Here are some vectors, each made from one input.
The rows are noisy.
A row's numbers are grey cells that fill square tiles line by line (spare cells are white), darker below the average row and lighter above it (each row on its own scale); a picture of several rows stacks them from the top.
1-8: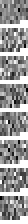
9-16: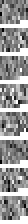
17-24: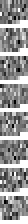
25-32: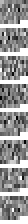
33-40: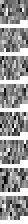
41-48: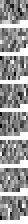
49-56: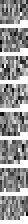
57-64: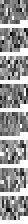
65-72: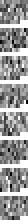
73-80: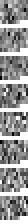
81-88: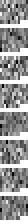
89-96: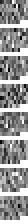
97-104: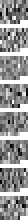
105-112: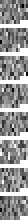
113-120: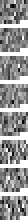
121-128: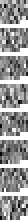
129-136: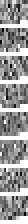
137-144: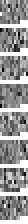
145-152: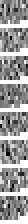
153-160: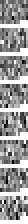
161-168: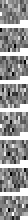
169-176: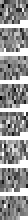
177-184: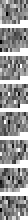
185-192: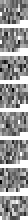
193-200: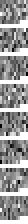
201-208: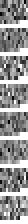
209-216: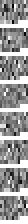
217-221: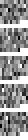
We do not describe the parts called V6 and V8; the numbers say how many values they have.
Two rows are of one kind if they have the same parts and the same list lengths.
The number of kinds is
2.
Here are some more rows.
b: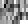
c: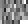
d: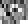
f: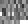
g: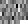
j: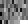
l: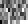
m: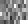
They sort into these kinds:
b, j, l
c, d, f, g, m

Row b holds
one of 12 labels and a value of V6.
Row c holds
one of 12 labels, a node of a 10-node tree and a value of V8.
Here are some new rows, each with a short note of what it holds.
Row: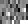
one of 12 labels and a value of V6
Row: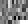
one of 12 labels, a node of a 10-node tree and a value of V8
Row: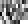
one of 12 labels and a value of V6
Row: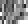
one of 12 labels, a node of a 10-node tree and a value of V8
